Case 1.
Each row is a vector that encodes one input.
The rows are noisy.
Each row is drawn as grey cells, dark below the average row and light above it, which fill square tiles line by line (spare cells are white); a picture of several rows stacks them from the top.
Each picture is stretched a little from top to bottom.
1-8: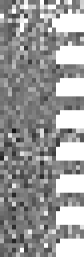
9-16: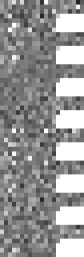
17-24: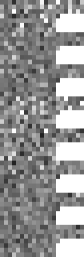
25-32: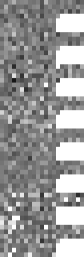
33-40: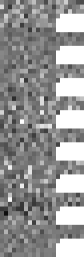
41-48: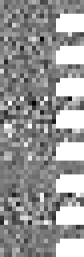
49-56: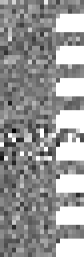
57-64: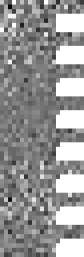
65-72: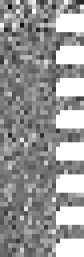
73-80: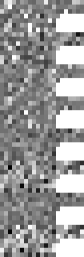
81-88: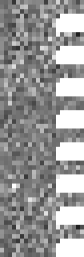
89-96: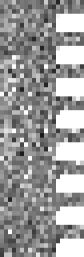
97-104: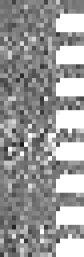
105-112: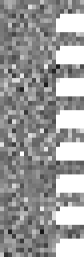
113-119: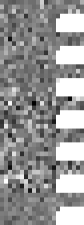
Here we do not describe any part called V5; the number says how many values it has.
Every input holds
a true/false value, together with either a node of a 9-node tree, or a value of V5.
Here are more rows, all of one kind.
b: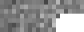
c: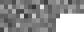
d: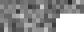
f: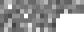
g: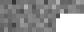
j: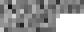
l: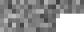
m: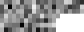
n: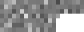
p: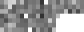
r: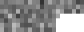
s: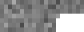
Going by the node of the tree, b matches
c, d, m and s.
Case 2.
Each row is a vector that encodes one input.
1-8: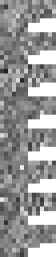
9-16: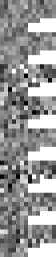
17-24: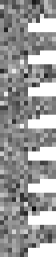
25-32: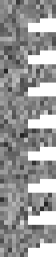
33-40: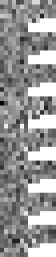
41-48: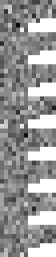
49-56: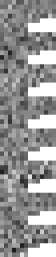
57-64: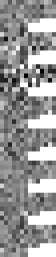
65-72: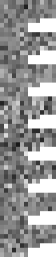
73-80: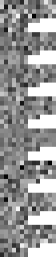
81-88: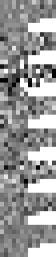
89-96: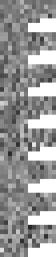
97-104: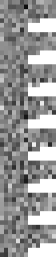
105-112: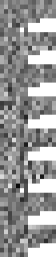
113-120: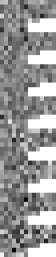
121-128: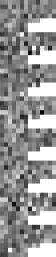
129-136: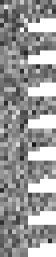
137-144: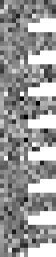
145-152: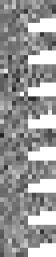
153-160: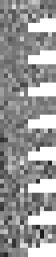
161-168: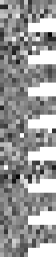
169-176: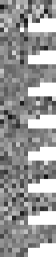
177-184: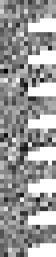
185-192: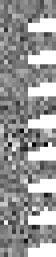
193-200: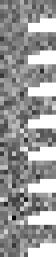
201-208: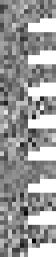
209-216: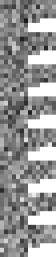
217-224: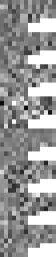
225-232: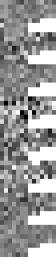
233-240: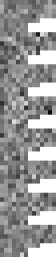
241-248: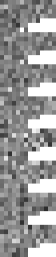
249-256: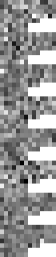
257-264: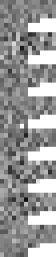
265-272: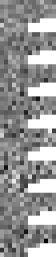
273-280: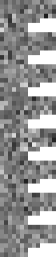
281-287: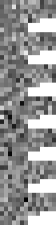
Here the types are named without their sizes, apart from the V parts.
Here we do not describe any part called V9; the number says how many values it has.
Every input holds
a label, together with either a point on a line, or a value of V9.
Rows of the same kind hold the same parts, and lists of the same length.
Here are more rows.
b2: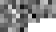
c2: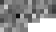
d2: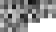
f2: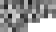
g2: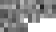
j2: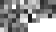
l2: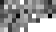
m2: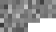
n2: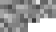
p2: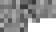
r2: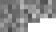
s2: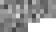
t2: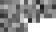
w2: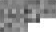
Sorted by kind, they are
b2, f2, g2, j2, m2, s2, t2
c2, d2, l2, n2, p2, r2, w2

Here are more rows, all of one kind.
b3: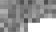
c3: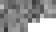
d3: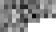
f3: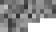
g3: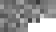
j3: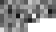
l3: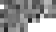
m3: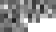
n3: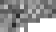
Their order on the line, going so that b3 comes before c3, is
n3, g3, b3, l3, d3, j3, c3, m3, f3.
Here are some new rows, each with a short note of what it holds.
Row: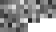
a label and a value of V9
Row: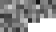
a label and a value of V9
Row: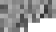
a label and a value of V9
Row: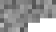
a label and a point on a line
